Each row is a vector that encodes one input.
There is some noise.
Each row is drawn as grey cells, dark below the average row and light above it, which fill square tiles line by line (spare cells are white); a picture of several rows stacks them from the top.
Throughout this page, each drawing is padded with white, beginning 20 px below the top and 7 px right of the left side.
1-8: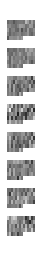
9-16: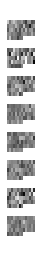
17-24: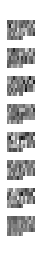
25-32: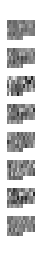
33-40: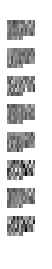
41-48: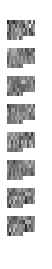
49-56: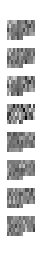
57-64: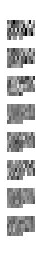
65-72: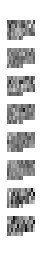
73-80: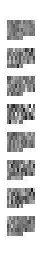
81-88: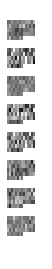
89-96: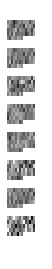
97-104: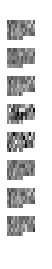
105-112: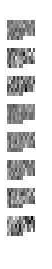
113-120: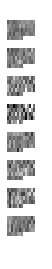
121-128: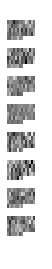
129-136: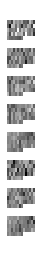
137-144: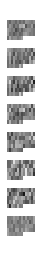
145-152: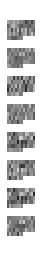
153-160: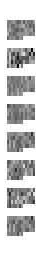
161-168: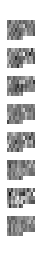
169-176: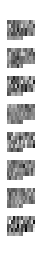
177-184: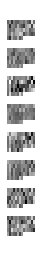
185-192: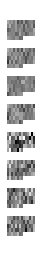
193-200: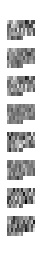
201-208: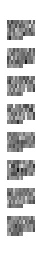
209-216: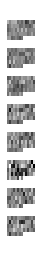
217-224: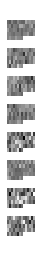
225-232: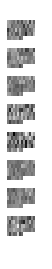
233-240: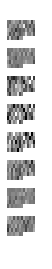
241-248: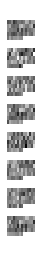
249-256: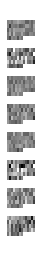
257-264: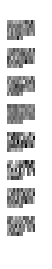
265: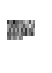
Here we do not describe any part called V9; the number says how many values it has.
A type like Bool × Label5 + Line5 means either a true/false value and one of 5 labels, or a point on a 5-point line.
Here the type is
Circle10 × (Line11 + V9) + Line7 + Line8.
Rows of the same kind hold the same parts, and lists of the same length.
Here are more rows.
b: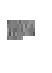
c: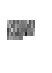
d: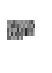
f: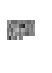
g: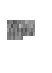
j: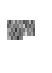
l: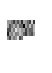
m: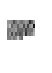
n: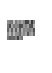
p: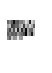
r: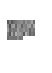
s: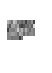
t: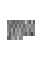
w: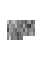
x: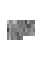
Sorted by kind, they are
b, g, j, r
c, l, s, w, x
d, f, m, n
p, t

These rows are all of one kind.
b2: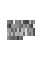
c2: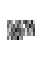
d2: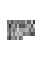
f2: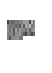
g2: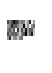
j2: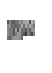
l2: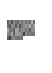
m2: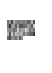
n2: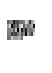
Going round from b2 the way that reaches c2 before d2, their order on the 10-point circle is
b2, g2, l2, j2, f2, c2, m2, d2, n2.
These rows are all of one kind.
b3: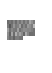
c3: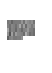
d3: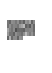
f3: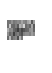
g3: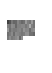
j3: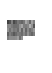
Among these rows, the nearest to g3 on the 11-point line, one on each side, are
d3 and j3.
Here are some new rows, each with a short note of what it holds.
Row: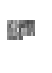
a point on an 8-point line
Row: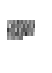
a point on a 7-point line
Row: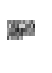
a point on a 10-point circle and a point on an 11-point line
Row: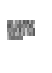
a point on a 10-point circle and a value of V9
